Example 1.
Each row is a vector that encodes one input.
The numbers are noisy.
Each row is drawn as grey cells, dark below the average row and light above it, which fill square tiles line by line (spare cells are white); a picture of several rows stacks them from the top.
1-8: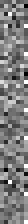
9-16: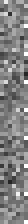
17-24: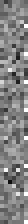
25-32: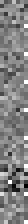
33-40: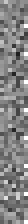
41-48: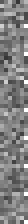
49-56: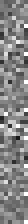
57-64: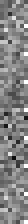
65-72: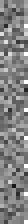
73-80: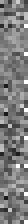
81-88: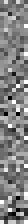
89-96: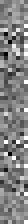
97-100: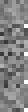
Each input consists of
three true/false values.
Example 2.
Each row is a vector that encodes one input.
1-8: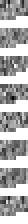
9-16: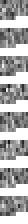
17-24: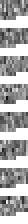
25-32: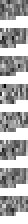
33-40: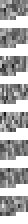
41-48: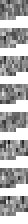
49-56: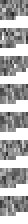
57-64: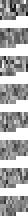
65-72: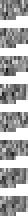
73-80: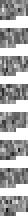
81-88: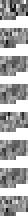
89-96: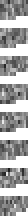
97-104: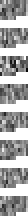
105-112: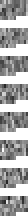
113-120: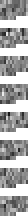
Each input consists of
either a point on a 10-point circle, or a fixed value.
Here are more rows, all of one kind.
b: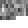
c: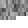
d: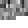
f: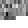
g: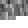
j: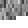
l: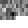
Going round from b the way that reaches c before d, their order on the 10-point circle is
b, f, c, g, d, j, l.
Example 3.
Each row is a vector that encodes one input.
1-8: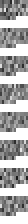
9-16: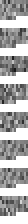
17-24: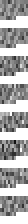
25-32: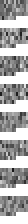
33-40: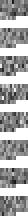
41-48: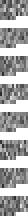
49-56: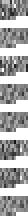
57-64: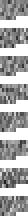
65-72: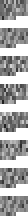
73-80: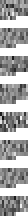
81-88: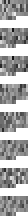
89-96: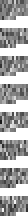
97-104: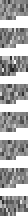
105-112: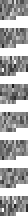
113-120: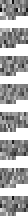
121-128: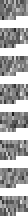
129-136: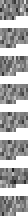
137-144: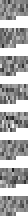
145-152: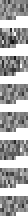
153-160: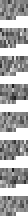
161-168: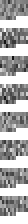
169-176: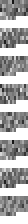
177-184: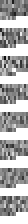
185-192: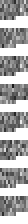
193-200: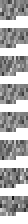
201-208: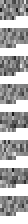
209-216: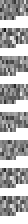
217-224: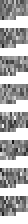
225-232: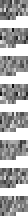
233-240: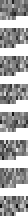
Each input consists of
one of 9 labels.
